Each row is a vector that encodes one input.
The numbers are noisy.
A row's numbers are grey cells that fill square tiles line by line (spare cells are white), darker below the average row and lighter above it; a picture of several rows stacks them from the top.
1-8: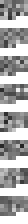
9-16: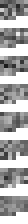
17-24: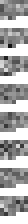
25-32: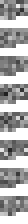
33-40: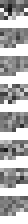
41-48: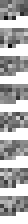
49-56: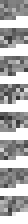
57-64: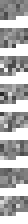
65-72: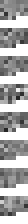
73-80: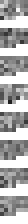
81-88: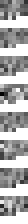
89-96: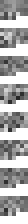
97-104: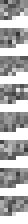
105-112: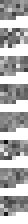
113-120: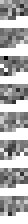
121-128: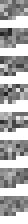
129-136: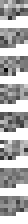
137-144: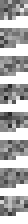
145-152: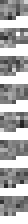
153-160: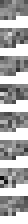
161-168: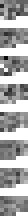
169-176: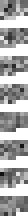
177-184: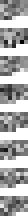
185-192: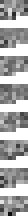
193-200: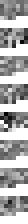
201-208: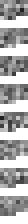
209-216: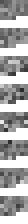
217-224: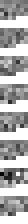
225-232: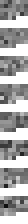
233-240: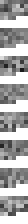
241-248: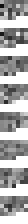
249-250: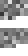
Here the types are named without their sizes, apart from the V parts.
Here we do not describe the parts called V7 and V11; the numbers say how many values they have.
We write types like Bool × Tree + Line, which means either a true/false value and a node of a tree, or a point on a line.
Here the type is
Bool × Bool × Bool × Bool × V11 + Circle + V7.
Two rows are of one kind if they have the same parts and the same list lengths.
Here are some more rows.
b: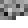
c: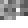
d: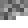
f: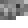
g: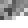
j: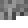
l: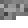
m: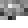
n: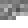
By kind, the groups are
b, d, f, j, l, n
c, g
m

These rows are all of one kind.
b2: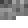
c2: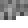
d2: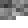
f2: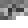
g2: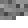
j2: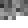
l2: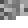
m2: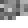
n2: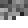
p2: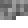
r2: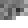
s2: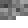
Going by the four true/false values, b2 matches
l2 and n2.
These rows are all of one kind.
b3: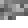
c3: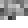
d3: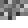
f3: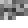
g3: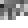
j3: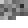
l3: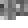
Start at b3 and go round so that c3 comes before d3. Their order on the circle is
b3, c3, g3, l3, f3, j3, d3.
